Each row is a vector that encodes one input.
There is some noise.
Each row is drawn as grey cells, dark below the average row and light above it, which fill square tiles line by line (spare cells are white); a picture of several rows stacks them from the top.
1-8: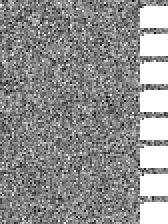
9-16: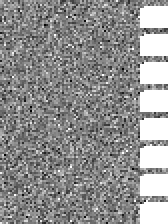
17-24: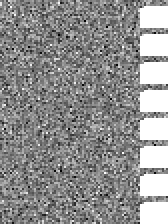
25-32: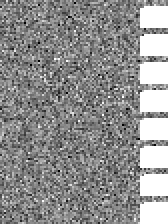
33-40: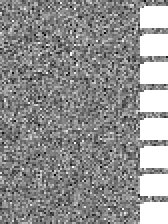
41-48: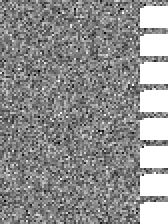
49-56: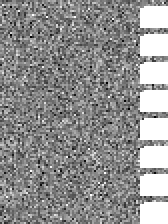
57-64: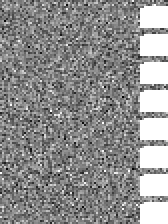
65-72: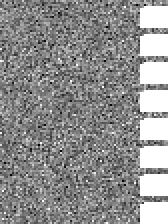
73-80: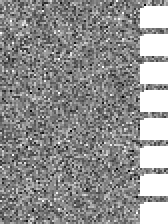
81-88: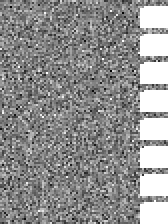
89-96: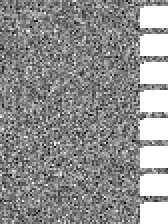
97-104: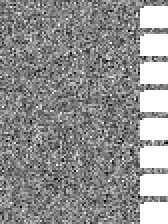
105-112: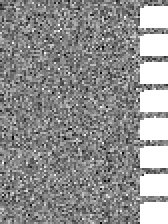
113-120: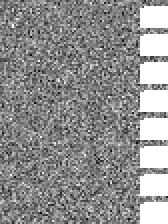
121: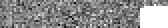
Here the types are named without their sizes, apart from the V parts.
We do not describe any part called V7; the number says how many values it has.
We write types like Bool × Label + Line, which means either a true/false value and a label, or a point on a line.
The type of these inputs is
(Label + Line) × V7.
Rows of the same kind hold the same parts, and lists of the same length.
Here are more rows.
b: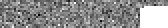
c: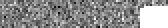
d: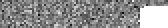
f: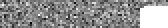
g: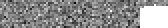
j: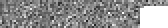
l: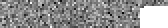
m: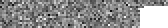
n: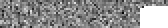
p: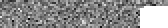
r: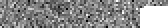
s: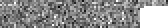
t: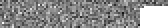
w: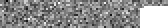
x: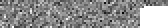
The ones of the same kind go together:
b, d, j, m, n, t, x
c, f, g, l, p, r, s, w

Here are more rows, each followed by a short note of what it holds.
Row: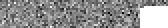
a label and a value of V7
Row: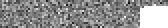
a point on a line and a value of V7
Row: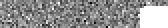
a label and a value of V7
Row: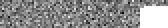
a point on a line and a value of V7
